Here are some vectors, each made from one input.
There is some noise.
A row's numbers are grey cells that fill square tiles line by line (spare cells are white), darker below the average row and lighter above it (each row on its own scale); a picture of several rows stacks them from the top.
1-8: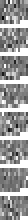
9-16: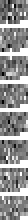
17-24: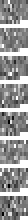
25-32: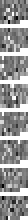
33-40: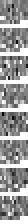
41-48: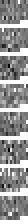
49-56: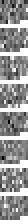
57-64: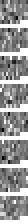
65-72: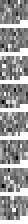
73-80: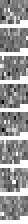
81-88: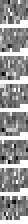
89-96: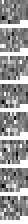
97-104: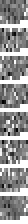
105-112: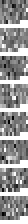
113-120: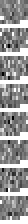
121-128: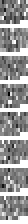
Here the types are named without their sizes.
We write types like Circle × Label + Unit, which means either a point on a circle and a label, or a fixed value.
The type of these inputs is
(Circle + Label) × Label + Unit.
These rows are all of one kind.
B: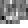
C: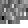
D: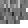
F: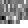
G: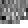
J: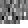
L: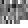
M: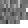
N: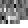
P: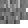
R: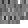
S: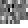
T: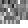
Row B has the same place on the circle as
C, F and G.
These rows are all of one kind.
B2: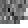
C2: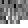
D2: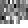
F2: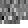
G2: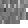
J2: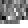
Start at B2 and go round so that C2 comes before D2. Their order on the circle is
B2, G2, C2, D2, J2, F2.
